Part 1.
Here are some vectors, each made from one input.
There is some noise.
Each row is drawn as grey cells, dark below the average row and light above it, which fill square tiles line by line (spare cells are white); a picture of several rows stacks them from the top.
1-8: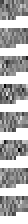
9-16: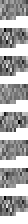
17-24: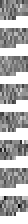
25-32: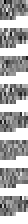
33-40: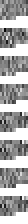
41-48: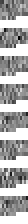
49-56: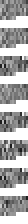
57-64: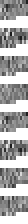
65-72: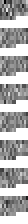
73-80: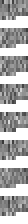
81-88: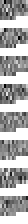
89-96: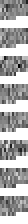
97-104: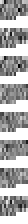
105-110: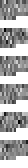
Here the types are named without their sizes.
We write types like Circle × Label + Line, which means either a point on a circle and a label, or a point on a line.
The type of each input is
Label + Line.
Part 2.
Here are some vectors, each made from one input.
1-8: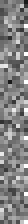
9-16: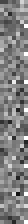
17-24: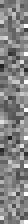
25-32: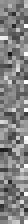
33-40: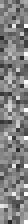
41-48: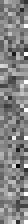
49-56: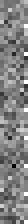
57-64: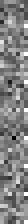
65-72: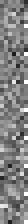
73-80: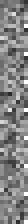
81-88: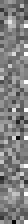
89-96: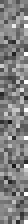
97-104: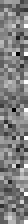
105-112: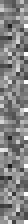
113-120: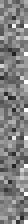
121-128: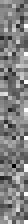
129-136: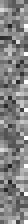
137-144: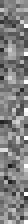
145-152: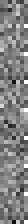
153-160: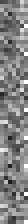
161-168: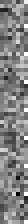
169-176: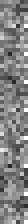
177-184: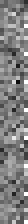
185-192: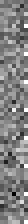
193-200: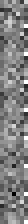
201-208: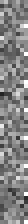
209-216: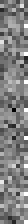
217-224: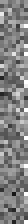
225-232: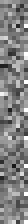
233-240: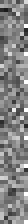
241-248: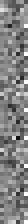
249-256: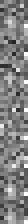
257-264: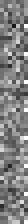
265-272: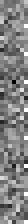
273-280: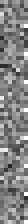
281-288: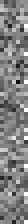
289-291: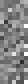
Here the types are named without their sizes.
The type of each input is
Circle × Line.
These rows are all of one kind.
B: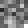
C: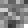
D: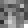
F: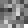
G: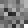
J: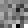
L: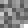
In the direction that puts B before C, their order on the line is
G, B, J, D, L, C, F.
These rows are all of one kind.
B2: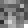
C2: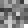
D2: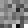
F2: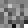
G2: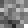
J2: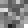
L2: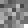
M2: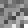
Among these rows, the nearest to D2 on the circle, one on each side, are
L2 and M2.
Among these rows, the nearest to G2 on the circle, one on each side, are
F2 and J2.
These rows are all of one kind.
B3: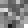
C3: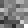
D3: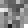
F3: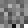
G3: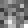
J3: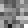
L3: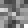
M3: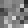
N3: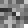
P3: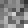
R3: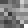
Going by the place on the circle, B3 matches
D3, J3 and L3.
